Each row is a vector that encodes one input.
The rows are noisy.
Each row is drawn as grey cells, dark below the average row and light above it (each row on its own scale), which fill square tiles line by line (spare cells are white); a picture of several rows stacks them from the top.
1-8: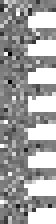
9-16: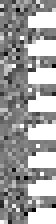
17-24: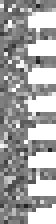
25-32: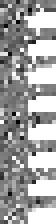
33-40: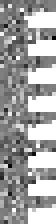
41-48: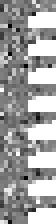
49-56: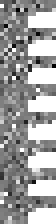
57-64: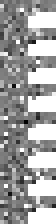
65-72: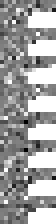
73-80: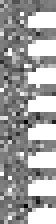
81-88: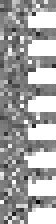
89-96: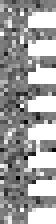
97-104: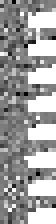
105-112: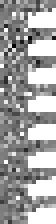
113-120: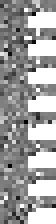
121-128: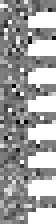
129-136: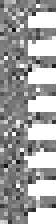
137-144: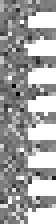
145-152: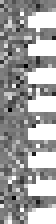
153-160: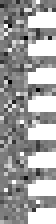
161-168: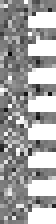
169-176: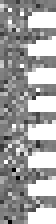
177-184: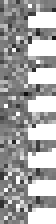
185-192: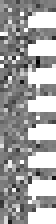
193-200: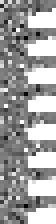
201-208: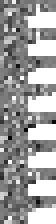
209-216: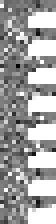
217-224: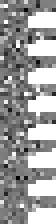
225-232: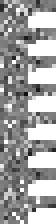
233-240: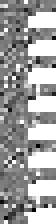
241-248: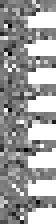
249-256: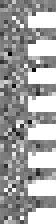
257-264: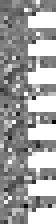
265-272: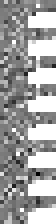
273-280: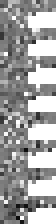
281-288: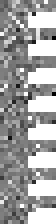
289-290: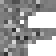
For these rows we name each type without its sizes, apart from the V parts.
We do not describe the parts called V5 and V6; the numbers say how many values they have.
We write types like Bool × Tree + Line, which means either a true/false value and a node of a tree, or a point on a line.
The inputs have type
Bool × Label × (Line + V6) + V5.
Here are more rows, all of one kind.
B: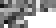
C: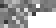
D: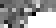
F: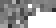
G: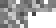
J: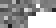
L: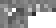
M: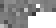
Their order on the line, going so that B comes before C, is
L, B, F, D, J, M, G, C.
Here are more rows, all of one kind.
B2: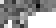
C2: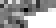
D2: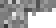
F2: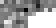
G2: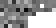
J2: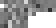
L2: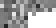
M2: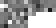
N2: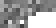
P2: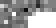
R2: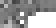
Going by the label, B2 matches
D2, G2, J2 and R2.
